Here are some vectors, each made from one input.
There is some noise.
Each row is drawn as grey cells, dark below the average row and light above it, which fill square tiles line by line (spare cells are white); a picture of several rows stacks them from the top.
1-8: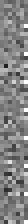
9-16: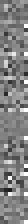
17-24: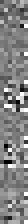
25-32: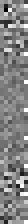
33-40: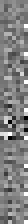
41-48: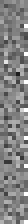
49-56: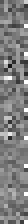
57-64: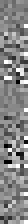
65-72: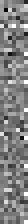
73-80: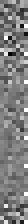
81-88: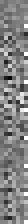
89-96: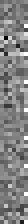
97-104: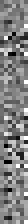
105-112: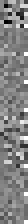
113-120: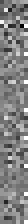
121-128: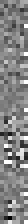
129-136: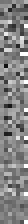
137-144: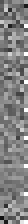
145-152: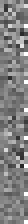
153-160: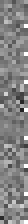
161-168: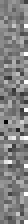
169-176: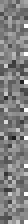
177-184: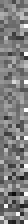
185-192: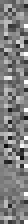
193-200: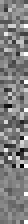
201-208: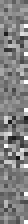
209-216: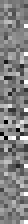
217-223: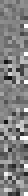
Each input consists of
a node of an 8-node tree and a true/false value, together with either a fixed value, or a node of an 8-node tree.
